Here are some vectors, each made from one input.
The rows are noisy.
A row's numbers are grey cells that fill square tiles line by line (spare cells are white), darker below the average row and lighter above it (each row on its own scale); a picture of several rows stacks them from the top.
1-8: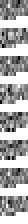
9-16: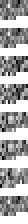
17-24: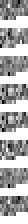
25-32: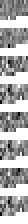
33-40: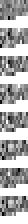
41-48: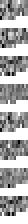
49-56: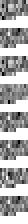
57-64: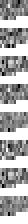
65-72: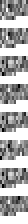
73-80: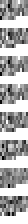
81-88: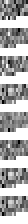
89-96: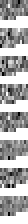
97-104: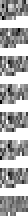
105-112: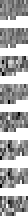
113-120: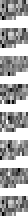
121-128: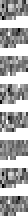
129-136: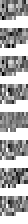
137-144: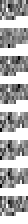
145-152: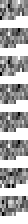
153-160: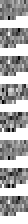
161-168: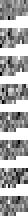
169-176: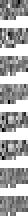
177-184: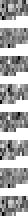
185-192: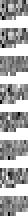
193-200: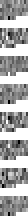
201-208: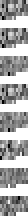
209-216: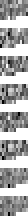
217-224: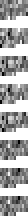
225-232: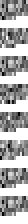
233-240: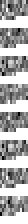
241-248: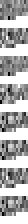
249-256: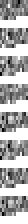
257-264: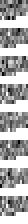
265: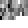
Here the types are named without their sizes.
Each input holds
either a fixed value, or three true/false values.
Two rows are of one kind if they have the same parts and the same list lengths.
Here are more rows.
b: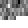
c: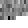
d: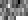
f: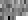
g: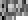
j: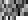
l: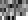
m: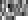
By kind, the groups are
b, c, d, f, g, l, m
j

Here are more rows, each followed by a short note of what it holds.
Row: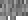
three true/false values
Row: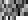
a fixed value
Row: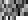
a fixed value
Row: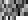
a fixed value
